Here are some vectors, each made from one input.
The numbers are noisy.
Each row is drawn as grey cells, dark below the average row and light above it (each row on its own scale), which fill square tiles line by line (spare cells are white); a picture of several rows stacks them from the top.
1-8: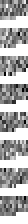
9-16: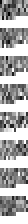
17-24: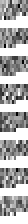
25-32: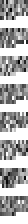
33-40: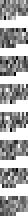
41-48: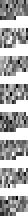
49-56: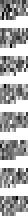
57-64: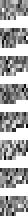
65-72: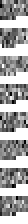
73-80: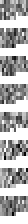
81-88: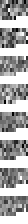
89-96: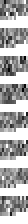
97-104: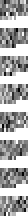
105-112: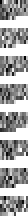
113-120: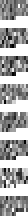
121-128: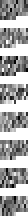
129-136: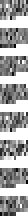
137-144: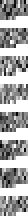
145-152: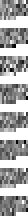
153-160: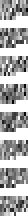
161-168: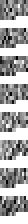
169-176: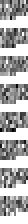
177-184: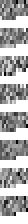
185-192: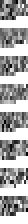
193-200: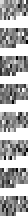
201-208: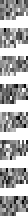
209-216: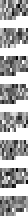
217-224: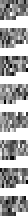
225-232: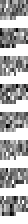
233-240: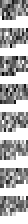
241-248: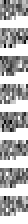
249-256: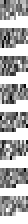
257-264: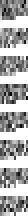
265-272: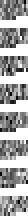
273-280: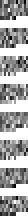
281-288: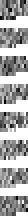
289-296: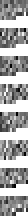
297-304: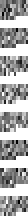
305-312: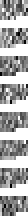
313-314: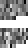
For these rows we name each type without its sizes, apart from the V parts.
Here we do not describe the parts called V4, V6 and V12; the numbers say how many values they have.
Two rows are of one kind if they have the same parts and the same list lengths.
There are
5 kinds of row.
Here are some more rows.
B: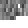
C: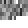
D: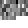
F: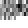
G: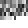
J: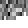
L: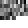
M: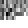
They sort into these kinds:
B, J, M
C
D, L
F
G

